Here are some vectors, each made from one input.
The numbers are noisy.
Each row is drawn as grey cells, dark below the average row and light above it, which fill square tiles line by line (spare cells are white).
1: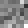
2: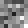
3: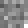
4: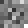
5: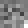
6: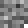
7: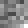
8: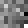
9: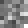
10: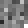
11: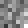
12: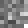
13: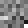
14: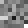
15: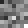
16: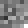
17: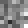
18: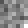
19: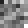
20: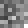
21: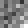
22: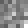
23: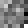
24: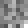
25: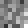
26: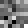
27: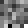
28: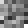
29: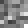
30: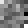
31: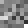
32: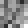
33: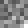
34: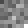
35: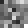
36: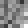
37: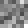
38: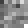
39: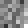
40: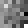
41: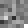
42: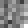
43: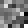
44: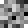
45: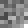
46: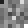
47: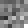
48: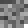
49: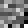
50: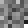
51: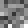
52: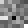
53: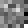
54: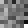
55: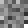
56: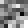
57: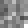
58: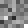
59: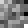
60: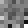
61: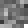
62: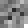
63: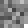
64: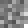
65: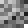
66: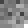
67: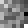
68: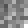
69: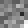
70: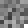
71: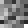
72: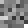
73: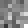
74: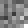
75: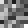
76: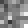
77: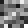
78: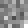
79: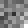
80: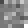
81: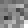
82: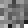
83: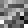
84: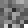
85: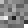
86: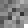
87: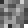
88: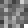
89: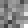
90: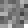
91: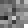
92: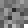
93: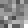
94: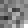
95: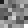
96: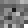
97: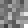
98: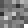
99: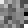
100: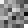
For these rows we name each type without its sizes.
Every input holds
a point on a line, together with either a fixed value, or a node of a tree.
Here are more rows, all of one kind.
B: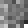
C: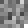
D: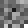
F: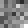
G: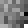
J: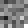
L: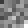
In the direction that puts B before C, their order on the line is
G, B, D, C, L, F, J.
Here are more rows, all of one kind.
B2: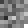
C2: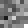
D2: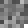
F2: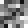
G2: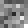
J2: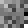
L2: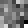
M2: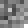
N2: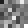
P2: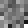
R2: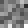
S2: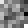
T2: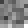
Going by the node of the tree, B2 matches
M2, N2 and P2.
